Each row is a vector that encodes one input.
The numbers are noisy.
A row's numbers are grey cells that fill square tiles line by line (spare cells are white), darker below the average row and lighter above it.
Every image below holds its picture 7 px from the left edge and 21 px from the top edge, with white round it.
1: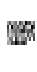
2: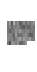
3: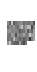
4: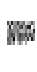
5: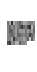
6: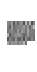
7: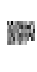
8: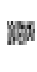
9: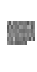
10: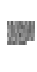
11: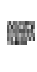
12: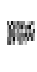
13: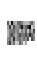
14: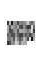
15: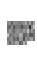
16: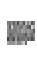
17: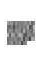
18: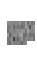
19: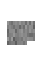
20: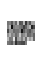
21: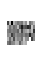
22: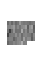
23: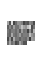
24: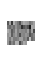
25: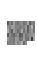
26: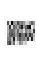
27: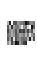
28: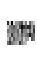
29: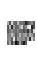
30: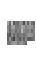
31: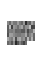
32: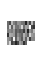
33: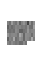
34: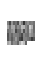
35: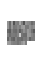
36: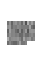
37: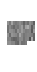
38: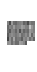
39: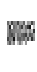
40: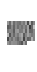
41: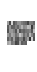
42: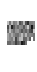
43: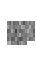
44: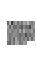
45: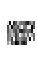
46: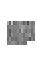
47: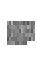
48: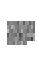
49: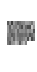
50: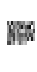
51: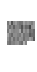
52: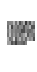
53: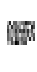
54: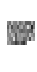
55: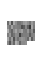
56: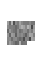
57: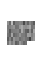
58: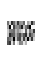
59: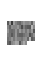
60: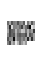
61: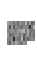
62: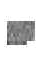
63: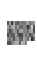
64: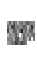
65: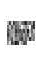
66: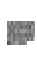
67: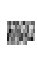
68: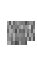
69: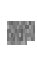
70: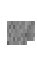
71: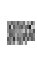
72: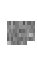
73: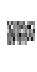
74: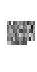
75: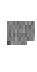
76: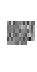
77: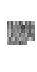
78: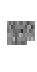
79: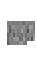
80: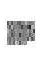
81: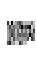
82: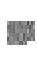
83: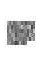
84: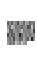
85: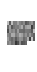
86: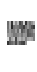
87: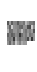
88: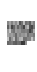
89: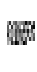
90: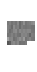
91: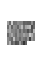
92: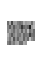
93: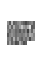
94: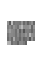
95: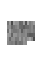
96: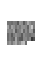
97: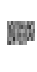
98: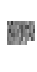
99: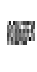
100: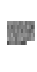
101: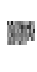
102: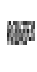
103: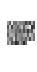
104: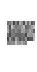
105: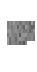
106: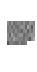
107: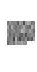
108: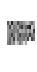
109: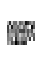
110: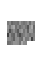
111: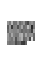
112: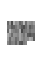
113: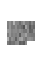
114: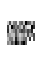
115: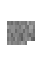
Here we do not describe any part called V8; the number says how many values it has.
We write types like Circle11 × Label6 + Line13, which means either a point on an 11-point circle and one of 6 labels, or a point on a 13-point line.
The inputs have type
(Bool × V8 + Unit) × Line5.
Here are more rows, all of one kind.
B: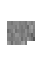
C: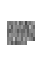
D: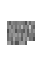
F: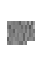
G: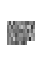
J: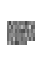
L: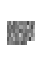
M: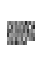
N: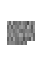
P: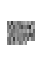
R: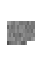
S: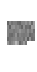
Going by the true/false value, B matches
D and P.
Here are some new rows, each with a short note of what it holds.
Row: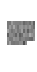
a point on a 5-point line
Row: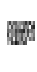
a point on a 5-point line
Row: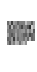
a point on a 5-point line, a true/false value and a value of V8
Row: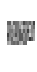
a point on a 5-point line
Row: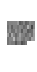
a point on a 5-point line, a true/false value and a value of V8
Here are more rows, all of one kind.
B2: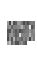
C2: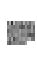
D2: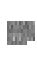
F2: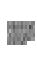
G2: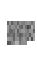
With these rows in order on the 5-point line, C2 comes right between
D2 and G2.
